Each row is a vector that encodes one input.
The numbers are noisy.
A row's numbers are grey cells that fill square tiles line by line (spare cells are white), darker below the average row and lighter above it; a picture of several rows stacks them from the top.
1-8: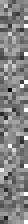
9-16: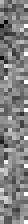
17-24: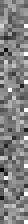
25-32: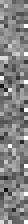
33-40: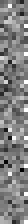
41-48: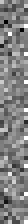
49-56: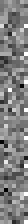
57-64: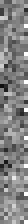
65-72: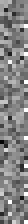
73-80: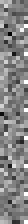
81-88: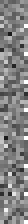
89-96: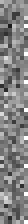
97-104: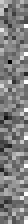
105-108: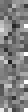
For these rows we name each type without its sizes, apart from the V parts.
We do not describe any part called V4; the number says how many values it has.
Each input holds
a point on a line, together with either a point on a line, or a list of values of V4.
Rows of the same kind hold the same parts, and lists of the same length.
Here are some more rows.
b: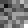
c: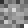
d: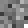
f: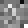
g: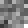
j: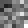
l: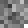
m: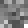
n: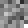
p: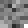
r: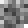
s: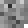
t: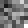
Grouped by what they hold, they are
b, g, j, t
c, f
d, p, r, s
l, m, n

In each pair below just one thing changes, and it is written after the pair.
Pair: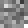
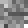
the value of V4 in item 1 of the list
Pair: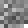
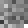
the value of V4 in item 2 of the list
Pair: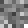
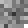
the place on the line
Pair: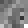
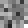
the place on the line
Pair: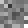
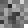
the place on the line
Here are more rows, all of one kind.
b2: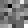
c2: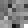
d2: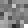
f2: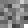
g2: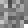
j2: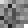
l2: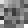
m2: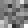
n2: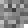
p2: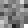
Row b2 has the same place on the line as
c2 and m2.
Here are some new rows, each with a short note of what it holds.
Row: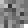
a point on a line, together with a list of one item
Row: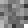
a point on a line, together with a list of one item
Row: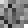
a point on a line, together with a list of one item
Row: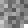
a point on a line, together with a list of one item
